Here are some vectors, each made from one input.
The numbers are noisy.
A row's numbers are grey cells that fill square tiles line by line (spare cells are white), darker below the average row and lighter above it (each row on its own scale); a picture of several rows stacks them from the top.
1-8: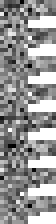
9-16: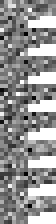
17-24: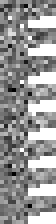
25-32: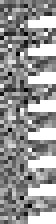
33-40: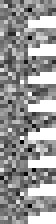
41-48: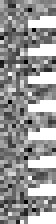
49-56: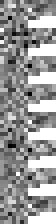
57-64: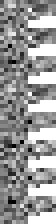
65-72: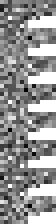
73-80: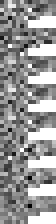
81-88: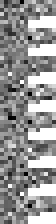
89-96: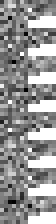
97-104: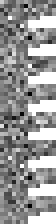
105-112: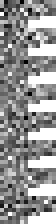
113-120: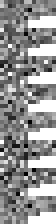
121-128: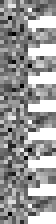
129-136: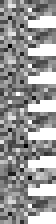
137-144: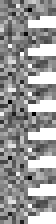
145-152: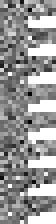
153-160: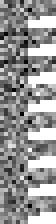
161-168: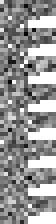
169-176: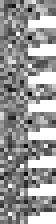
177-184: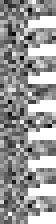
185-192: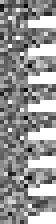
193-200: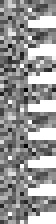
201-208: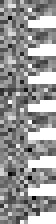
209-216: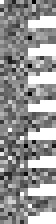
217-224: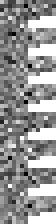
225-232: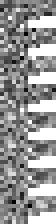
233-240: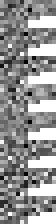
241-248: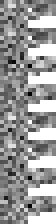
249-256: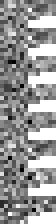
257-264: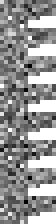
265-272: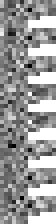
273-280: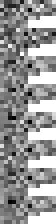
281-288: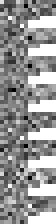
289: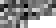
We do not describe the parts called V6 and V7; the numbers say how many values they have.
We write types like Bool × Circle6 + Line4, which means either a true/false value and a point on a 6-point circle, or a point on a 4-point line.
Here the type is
(Label4 × V6 + Line9) × V7 + Line8.
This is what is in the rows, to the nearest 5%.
About 25% of them hold a point on an 8-point line. The rest hold a value of V7, together with either one of 4 labels and a value of V6, or a point on a 9-point line.
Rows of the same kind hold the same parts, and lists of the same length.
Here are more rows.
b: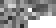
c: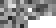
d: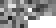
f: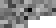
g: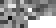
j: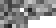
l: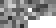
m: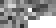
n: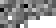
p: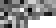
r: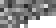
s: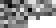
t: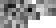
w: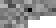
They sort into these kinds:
b, c, d, g, l, m
f, j, p, s, t, w
n, r

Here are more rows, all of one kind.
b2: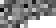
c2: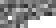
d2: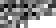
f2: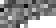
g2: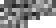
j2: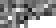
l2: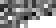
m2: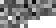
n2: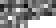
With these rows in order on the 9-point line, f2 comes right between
b2 and j2.
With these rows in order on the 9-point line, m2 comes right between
g2 and l2.
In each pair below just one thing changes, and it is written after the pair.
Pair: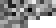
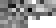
the value of V7
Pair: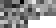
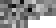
the value of V6
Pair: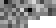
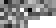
the value of V6
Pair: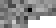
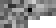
the value of V6
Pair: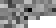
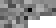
the value of V7
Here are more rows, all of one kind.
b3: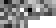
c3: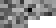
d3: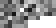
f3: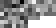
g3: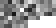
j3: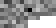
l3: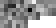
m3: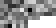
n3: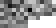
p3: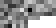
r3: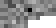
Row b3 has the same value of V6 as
f3, m3 and p3.
